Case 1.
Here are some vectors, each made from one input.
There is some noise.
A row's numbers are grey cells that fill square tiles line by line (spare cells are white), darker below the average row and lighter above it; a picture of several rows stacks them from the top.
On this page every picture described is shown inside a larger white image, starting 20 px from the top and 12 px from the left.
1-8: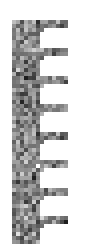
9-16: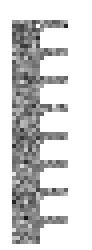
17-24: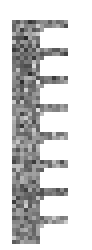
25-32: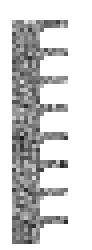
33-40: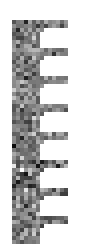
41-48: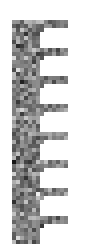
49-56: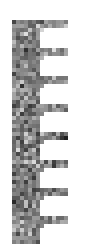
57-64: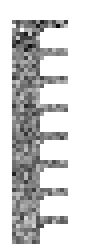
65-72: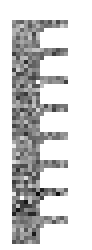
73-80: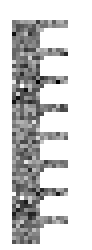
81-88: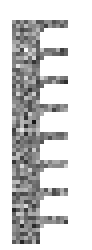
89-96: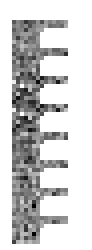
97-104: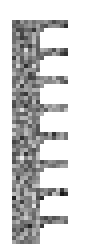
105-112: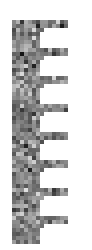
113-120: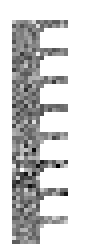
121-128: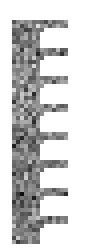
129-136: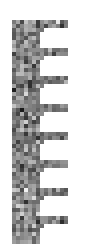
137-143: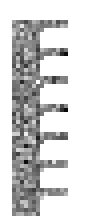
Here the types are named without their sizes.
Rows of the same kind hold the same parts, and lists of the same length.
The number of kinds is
4.
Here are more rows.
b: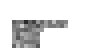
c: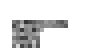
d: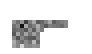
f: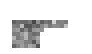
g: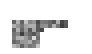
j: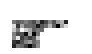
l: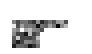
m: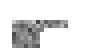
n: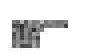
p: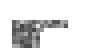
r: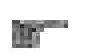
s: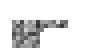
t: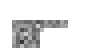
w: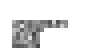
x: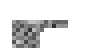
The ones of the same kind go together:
b, c, f, t, w
d, m, n, p, r, x
g, s
j, l

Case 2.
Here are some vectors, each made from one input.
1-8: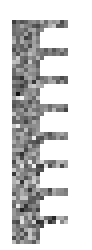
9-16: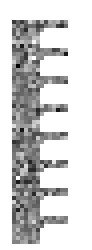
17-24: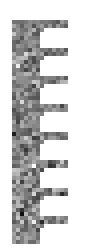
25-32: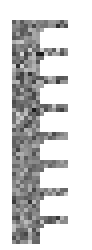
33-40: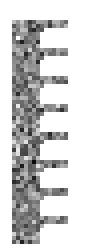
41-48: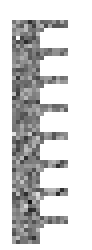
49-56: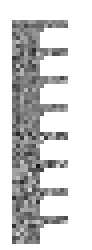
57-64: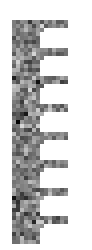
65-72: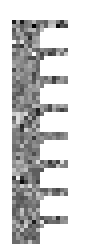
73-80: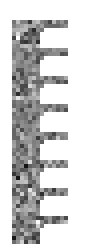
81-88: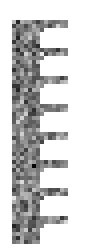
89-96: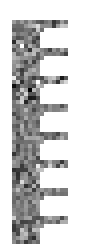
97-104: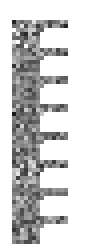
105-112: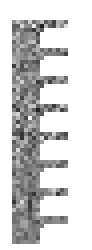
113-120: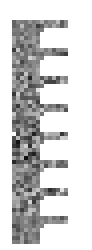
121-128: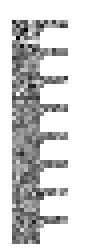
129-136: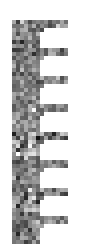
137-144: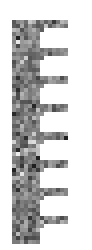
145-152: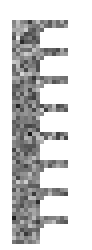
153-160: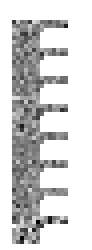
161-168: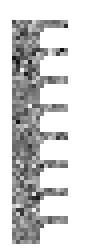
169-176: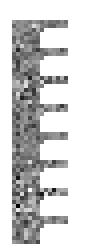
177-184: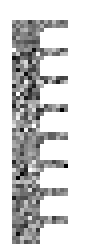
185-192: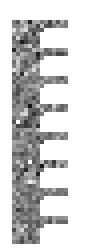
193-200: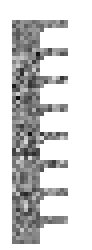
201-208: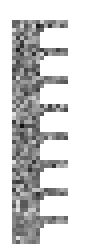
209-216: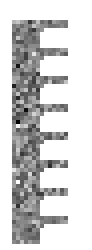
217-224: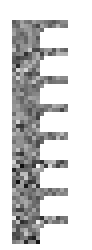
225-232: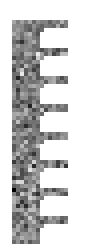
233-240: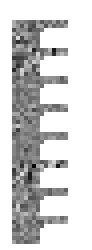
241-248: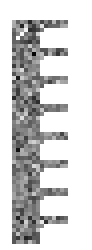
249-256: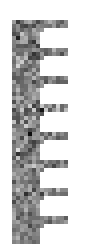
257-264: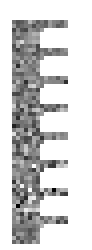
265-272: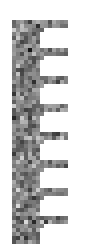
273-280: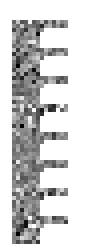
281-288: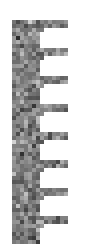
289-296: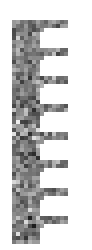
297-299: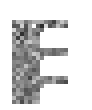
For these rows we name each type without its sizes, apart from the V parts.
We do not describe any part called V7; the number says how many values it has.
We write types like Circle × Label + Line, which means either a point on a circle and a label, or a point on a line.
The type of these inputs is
(Circle + V7) × Label.
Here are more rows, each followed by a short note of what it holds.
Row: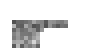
a point on a circle and a label
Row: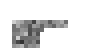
a label and a value of V7
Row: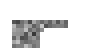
a point on a circle and a label
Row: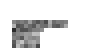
a point on a circle and a label
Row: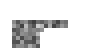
a point on a circle and a label
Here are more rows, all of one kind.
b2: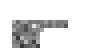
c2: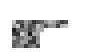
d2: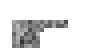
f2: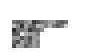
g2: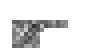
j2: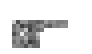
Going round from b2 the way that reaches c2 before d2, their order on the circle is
b2, c2, g2, j2, f2, d2.
